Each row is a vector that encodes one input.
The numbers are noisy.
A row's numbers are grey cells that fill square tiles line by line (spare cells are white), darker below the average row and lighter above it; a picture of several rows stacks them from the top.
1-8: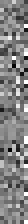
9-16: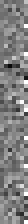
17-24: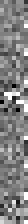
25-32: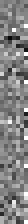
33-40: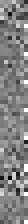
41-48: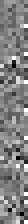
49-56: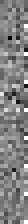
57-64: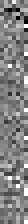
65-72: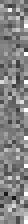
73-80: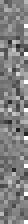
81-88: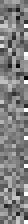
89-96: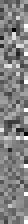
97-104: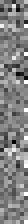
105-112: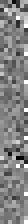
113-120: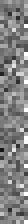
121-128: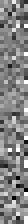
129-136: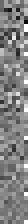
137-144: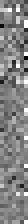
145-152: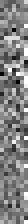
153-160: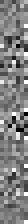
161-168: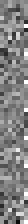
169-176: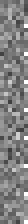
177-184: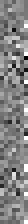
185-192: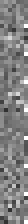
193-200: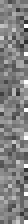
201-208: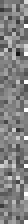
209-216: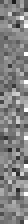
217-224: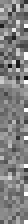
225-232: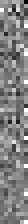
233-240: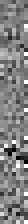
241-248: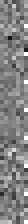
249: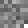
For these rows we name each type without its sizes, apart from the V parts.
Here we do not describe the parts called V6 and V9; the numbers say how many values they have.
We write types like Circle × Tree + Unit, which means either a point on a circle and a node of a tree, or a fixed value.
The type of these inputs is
(Bool × Bool × Bool + V9) × Line + V6.
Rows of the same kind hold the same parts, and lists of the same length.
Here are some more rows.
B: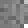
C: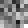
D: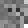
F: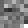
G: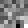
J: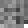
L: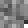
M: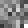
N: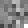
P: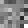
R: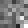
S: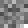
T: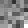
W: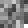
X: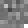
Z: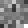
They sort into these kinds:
B, D, F, L, M, N, R, S, W, X, Z
C
G, J, P, T

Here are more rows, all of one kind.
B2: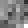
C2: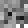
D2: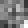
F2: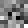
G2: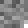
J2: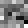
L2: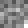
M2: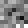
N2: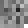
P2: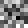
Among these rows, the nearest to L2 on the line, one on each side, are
J2 and P2.
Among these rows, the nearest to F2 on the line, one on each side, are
C2 and G2.
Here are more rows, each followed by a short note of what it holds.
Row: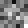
a value of V6
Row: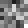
a point on a line and three true/false values
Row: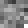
a value of V6
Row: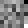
a value of V6
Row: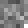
a point on a line and three true/false values
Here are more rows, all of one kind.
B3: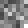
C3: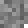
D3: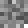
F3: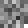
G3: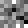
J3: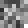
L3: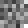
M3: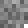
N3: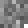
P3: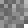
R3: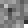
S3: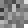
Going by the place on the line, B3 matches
C3, D3 and J3.
